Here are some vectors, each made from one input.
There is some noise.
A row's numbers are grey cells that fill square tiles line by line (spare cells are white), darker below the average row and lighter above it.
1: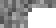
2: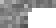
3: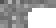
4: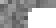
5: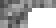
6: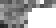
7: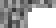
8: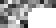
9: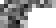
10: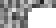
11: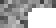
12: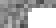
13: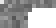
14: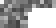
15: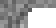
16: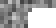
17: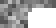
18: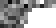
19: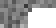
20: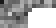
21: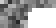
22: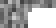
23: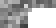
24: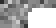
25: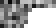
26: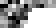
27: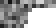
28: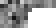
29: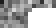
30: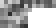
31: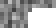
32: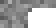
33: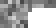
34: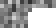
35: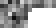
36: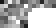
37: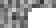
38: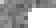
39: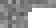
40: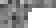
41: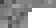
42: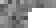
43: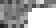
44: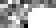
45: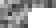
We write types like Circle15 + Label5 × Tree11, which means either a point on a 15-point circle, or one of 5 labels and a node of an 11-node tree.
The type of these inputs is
List2(Line6).
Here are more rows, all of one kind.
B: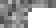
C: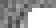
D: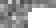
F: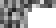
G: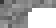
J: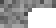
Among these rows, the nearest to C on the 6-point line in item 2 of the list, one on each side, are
F and G.
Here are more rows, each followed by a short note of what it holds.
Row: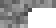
a list of two items
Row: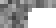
a list of one item
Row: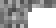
a list of two items
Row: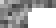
a list of one item
